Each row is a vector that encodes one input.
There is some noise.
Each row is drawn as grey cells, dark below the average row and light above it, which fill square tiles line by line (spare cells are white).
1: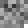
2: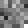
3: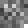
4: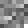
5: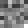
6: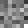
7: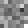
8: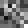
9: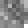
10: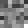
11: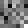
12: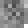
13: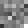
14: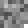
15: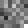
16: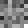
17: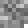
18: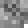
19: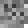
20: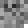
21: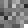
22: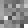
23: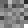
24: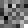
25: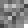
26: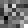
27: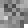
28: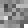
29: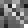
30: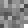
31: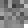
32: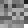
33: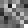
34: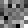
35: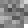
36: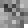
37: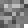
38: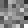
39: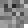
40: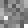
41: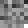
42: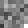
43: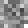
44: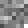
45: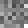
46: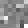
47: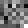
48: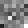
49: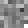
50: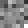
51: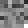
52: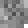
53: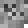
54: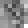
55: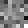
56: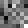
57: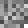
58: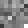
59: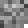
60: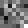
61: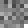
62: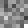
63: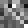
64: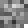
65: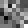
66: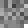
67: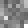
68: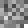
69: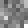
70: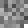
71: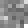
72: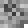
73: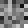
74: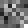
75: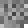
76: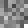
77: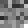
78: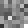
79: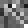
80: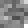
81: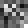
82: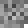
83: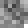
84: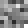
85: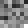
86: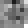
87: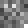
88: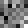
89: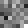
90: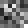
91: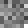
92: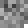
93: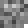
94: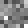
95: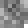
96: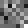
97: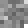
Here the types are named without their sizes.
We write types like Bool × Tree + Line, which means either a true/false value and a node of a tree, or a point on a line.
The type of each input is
Line.
